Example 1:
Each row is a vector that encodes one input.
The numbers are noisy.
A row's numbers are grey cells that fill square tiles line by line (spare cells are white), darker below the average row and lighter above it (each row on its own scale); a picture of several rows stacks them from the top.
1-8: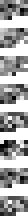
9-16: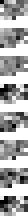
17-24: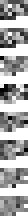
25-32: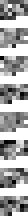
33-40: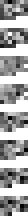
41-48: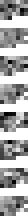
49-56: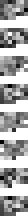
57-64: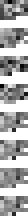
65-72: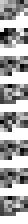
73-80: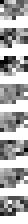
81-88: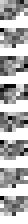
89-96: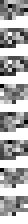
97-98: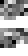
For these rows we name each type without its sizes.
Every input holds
a point on a circle.
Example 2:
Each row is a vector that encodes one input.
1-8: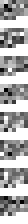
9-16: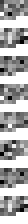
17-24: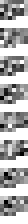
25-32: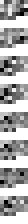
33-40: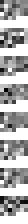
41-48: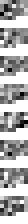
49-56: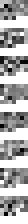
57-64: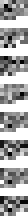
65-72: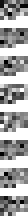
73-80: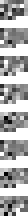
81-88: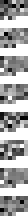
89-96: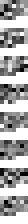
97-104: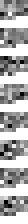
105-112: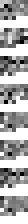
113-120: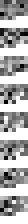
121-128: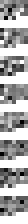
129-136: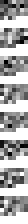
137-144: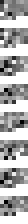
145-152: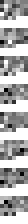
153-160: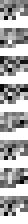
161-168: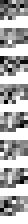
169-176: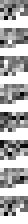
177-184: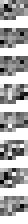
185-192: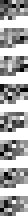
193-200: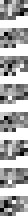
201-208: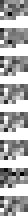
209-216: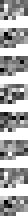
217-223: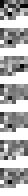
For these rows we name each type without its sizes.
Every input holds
a point on a circle.
